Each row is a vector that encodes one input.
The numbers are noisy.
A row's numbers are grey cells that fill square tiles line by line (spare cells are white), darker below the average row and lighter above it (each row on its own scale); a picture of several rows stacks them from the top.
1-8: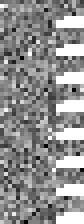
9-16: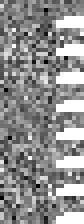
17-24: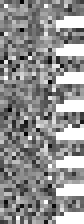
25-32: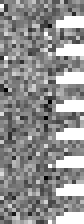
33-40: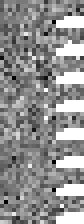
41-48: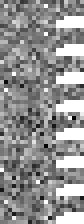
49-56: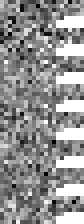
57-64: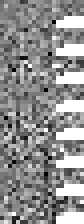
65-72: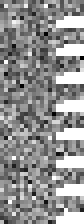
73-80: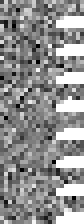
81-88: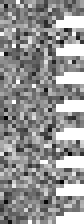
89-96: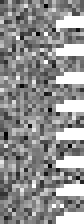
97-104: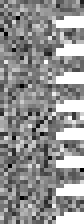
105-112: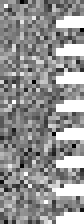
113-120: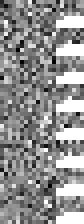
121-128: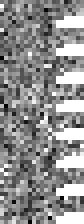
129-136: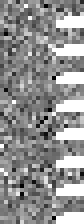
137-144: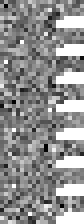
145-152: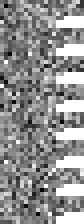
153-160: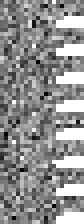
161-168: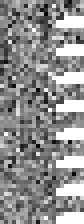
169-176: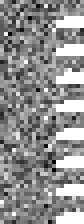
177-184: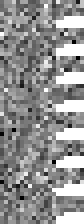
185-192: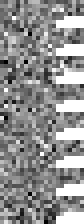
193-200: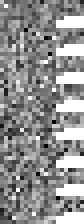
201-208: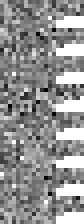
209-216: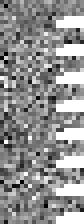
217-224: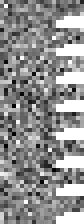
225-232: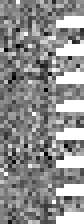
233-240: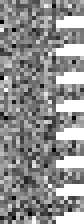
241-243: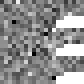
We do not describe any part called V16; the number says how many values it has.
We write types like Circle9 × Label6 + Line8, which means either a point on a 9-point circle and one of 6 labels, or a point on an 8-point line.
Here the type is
Circle11 × (Line10 + V16).
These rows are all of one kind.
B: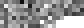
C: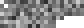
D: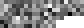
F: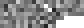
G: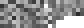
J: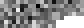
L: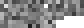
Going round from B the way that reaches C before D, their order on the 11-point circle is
B, L, C, D, F, J, G.
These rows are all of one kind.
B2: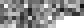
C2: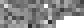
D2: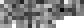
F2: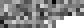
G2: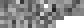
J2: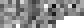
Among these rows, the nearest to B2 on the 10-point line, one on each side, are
D2 and F2.
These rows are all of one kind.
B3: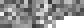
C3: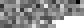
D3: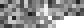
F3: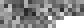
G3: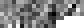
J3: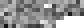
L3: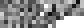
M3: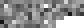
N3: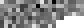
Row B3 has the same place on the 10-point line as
J3 and L3.
